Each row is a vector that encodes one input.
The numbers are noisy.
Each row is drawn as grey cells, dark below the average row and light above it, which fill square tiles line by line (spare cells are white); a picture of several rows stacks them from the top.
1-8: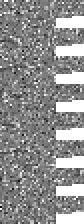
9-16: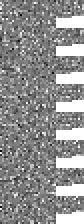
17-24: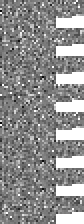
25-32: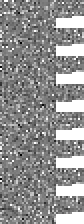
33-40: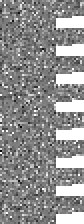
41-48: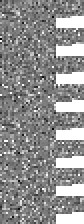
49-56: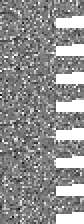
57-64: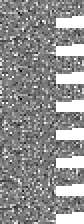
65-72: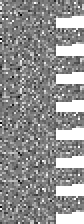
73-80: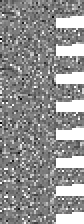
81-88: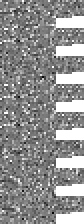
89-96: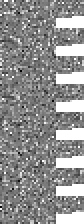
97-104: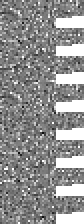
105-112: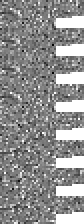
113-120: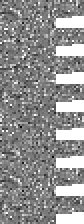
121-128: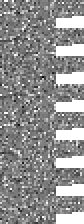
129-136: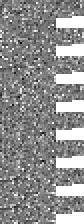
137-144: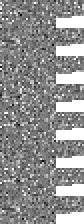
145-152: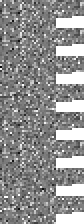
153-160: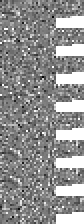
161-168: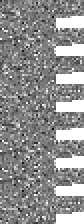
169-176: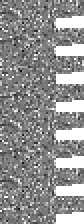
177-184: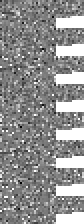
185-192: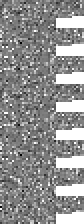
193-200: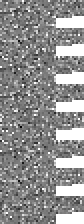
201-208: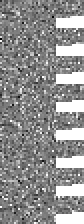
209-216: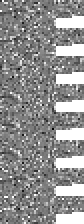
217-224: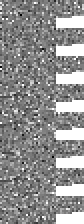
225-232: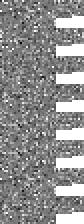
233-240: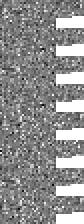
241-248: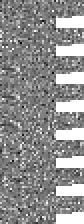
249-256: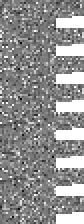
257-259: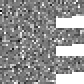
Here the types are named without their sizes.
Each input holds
a point on a circle.
